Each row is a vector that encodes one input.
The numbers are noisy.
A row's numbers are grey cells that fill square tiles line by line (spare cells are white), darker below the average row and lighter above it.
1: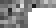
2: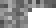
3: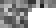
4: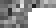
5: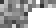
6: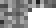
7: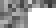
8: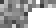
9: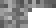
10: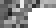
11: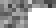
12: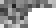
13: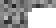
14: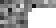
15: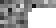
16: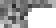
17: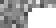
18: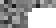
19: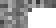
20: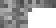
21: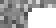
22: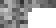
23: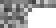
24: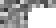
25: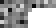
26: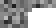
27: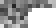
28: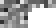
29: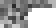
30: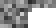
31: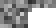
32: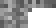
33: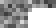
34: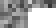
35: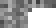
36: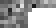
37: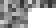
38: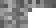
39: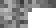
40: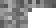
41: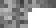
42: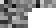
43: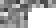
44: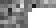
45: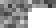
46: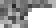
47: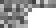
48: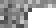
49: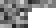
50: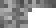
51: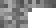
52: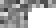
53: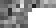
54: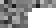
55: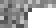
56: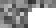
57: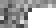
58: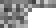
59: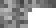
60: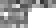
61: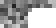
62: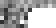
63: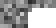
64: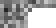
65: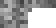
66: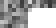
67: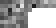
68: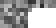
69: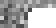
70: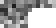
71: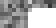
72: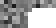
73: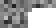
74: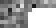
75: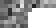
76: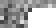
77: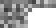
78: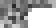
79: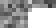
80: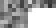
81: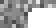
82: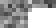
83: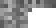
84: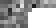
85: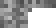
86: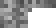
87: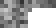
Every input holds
one of 9 labels.
